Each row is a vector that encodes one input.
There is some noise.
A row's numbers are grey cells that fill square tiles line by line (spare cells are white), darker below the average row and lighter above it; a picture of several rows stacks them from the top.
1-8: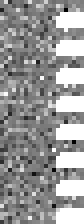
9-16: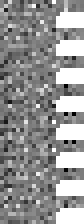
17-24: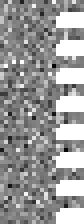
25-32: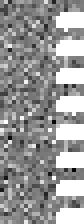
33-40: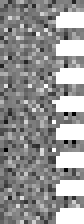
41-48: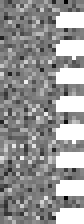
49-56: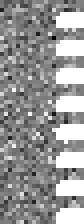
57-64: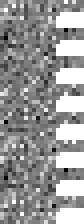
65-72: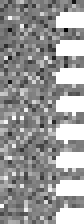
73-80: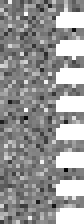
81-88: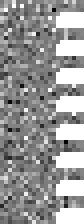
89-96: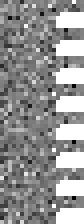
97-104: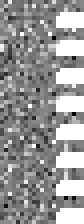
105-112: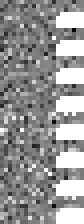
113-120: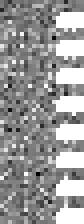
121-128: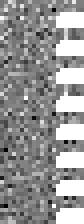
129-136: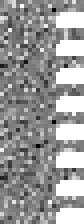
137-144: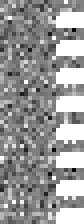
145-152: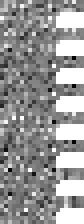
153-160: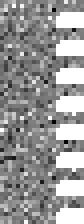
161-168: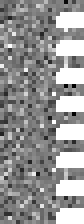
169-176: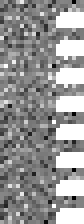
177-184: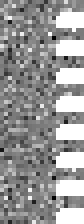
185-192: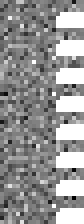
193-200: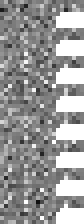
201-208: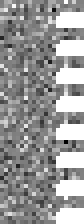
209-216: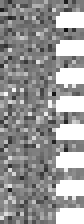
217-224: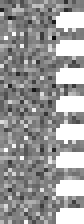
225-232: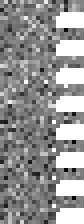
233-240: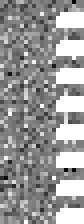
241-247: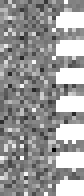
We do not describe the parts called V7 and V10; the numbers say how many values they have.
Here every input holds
a point on a 6-point line, three true/false values, a value of V7 and a value of V10.
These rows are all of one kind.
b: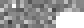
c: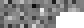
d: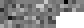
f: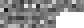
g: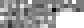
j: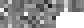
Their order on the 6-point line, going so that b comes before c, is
d, f, j, g, b, c.
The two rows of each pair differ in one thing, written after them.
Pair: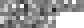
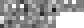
the place on the 6-point line
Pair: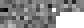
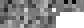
the value of V7
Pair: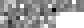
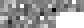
the value of V10
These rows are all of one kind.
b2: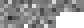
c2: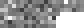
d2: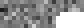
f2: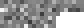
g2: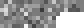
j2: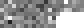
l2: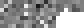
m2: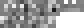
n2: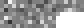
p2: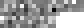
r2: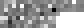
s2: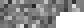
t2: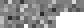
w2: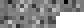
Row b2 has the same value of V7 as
d2, n2, r2 and t2.
